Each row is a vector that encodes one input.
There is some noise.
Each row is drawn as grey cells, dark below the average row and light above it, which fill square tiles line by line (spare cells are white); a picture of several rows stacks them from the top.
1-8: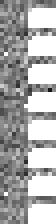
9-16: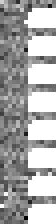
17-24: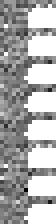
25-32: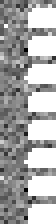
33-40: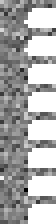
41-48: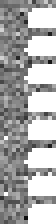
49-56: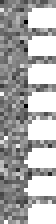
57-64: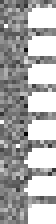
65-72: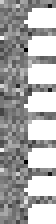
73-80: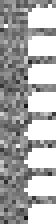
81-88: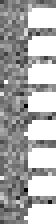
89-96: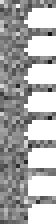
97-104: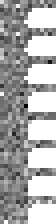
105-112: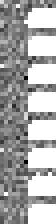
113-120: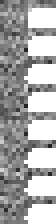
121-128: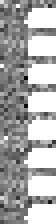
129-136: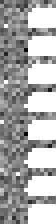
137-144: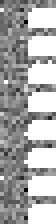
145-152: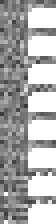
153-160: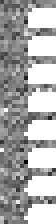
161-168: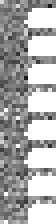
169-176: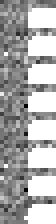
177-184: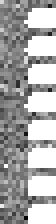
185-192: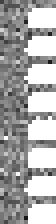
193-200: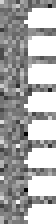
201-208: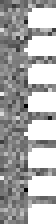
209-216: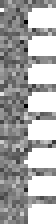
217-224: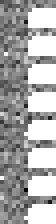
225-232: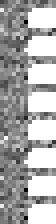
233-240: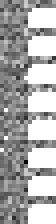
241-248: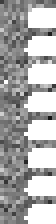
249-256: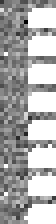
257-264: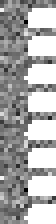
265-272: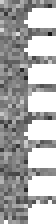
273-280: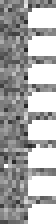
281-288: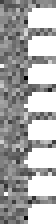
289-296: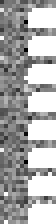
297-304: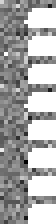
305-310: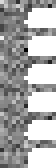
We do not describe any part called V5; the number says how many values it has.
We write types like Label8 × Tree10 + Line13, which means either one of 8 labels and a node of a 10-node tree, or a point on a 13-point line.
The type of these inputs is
(Bool × Line4 × Line4 + Label8 × V5) × V5 + Label6.
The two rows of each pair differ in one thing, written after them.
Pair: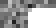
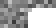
the true/false value
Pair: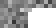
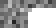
the true/false value
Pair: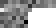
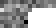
the place on one of the two 4-point lines
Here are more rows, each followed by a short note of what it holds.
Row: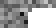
a point on each of two 4-point lines, a true/false value and a value of V5
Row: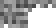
a point on each of two 4-point lines, a true/false value and a value of V5
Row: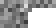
a point on each of two 4-point lines, a true/false value and a value of V5
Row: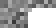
a point on each of two 4-point lines, a true/false value and a value of V5
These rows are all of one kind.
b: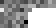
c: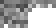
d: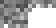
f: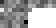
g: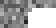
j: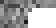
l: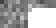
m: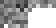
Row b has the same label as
j and m.
